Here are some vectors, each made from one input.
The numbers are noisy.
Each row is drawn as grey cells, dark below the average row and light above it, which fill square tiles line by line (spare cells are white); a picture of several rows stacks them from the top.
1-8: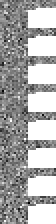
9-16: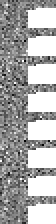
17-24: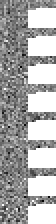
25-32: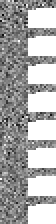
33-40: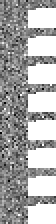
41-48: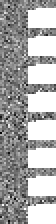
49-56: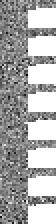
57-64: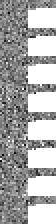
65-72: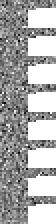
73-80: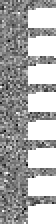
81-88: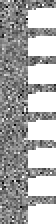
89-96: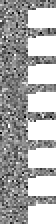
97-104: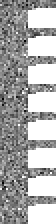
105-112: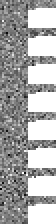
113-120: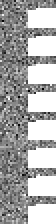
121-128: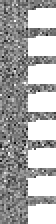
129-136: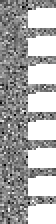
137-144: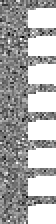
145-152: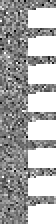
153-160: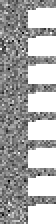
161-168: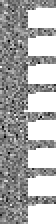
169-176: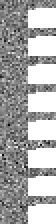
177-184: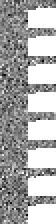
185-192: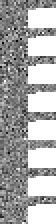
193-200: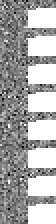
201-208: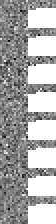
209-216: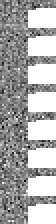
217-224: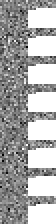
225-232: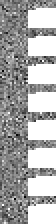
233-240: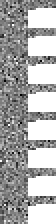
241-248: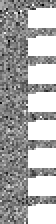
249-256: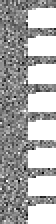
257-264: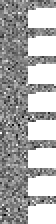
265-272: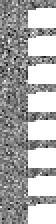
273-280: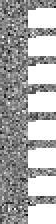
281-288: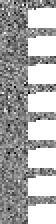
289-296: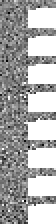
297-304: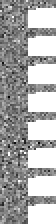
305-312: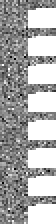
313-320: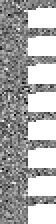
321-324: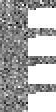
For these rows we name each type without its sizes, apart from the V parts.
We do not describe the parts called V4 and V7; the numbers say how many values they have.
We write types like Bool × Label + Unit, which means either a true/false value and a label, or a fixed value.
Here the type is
Bool × Line × Line + (Circle + V4) × V7.
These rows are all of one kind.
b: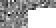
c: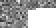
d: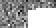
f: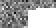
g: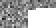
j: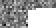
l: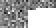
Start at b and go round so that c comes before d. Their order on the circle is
b, c, f, j, d, l, g.
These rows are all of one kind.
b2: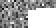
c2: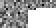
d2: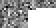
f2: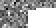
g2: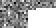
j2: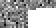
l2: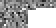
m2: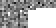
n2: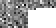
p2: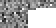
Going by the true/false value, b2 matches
j2 and n2.
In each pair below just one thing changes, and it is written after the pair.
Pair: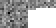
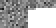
the value of V4
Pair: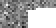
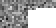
the value of V7
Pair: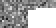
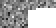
the value of V4
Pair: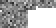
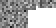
the value of V4
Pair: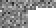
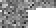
the value of V7
